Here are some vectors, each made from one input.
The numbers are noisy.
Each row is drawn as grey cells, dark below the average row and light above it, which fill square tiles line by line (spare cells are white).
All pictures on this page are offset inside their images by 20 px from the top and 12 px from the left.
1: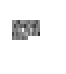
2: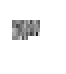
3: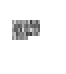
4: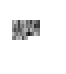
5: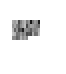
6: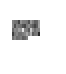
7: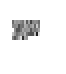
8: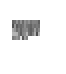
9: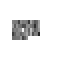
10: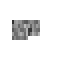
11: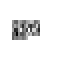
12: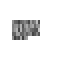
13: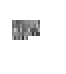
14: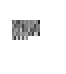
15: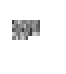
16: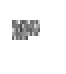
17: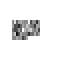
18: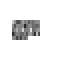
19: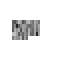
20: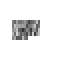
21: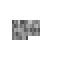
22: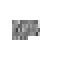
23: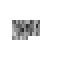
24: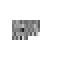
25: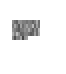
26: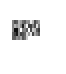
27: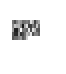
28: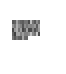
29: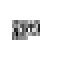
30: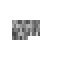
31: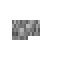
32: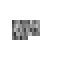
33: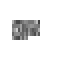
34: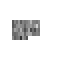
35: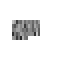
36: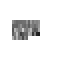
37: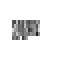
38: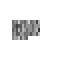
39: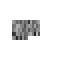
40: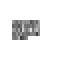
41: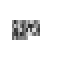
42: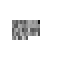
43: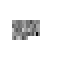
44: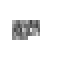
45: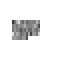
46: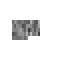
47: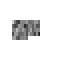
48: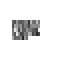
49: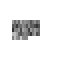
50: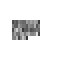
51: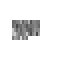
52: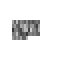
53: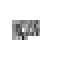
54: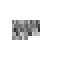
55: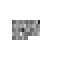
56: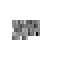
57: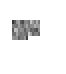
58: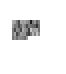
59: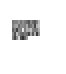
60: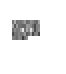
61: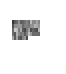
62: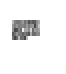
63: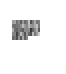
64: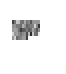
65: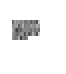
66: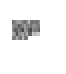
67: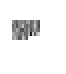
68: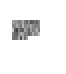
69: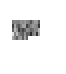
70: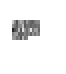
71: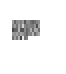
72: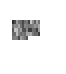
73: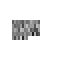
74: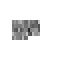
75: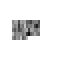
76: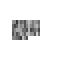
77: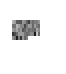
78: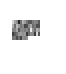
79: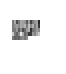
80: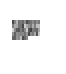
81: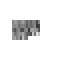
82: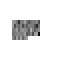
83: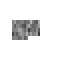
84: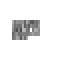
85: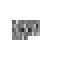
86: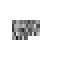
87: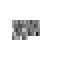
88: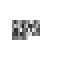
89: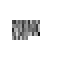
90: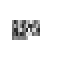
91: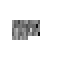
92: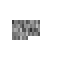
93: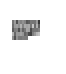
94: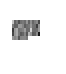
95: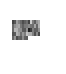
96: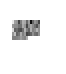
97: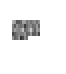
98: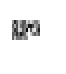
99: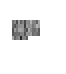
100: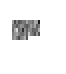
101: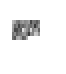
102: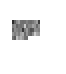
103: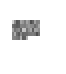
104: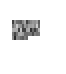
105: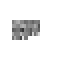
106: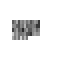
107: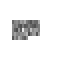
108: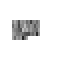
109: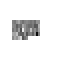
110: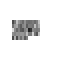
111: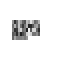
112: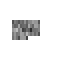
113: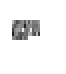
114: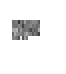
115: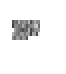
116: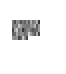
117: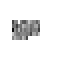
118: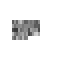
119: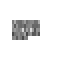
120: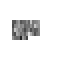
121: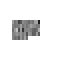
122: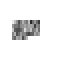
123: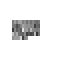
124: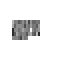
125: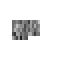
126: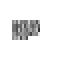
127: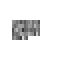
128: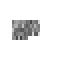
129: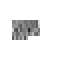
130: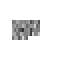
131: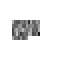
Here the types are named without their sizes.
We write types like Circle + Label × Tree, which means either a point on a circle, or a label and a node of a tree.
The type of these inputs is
List(Circle × Circle).
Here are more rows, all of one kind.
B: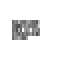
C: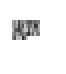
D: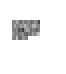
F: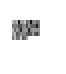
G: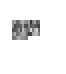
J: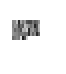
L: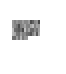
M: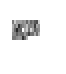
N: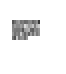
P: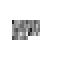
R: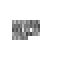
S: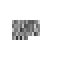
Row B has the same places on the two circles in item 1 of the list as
M and R.
